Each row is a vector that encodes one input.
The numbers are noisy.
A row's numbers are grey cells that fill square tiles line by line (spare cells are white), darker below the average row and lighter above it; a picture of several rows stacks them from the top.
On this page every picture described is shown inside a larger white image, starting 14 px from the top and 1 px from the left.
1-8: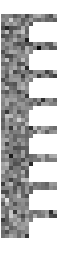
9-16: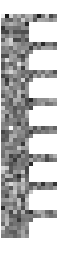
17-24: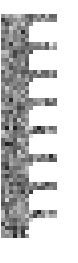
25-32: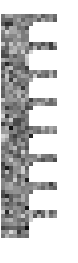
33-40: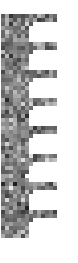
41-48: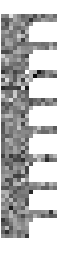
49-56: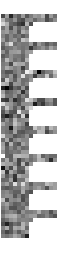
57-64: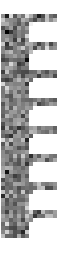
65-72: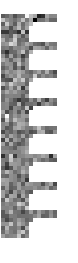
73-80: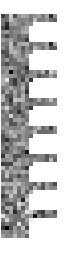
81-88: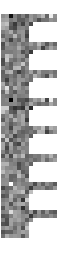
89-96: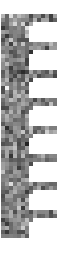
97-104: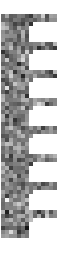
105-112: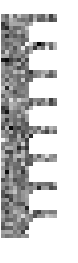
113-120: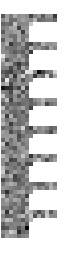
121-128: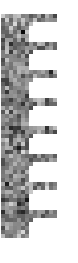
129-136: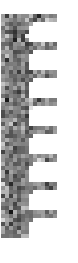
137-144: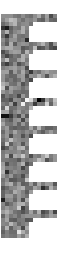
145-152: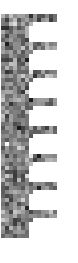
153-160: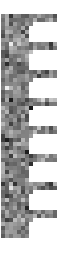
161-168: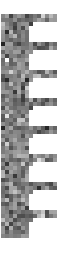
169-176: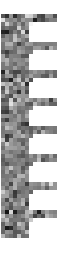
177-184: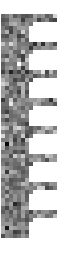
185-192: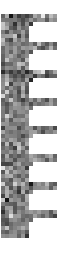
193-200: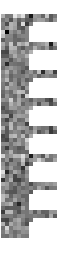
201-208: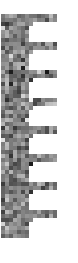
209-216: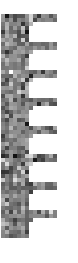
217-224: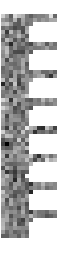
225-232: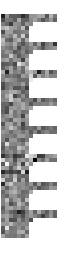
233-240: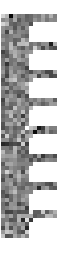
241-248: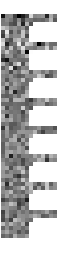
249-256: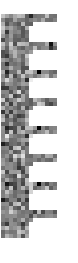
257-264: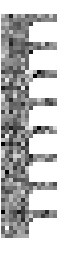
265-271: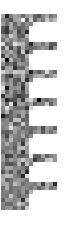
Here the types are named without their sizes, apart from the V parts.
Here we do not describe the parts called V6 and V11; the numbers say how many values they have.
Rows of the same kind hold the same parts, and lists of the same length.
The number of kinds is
4.
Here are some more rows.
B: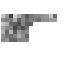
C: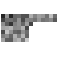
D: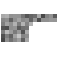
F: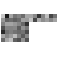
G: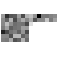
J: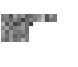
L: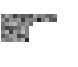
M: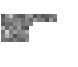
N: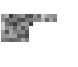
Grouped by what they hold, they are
B, J, N
C, D, M
F, G
L

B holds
a point on a line and a value of V11.
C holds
a point on a line and three true/false values.
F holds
a point on a circle.
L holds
a value of V6.
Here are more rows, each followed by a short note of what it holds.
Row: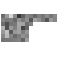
a point on a line and three true/false values
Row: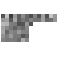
a point on a line and a value of V11
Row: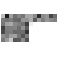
a point on a circle
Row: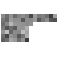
a value of V6
